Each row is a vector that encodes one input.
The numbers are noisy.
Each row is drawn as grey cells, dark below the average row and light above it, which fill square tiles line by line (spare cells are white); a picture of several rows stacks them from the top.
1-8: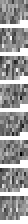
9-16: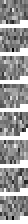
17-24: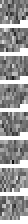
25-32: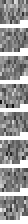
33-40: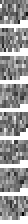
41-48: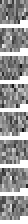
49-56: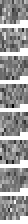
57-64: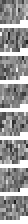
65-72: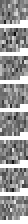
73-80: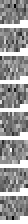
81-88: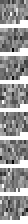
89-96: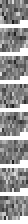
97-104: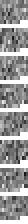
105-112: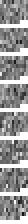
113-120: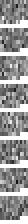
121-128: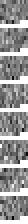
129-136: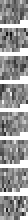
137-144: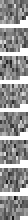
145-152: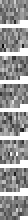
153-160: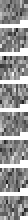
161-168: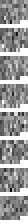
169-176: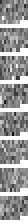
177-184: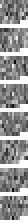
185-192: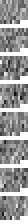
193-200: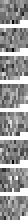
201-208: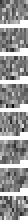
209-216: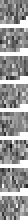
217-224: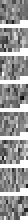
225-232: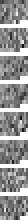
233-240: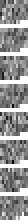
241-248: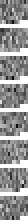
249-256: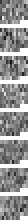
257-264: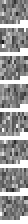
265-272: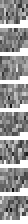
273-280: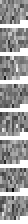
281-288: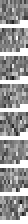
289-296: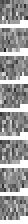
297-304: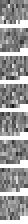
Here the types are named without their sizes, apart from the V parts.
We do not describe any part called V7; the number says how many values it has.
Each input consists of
either a node of a tree, or four true/false values, or a list of items, each a point on a circle and a value of V7.
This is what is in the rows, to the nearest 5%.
About 15% of them hold a node of a tree. About 45% of them hold four true/false values. The rest are lists of items, each a point on a circle and a value of V7.
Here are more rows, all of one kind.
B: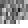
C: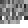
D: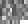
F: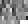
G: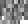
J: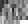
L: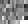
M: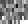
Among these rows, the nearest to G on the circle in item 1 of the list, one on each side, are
B and M.
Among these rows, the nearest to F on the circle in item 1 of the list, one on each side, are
D and J.
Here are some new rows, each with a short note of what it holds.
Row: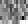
a node of a tree
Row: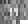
a list of two items
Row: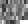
four true/false values
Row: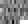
four true/false values
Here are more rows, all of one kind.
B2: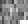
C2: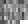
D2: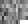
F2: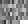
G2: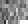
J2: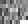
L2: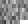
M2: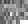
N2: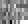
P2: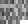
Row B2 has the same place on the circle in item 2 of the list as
G2 and M2.
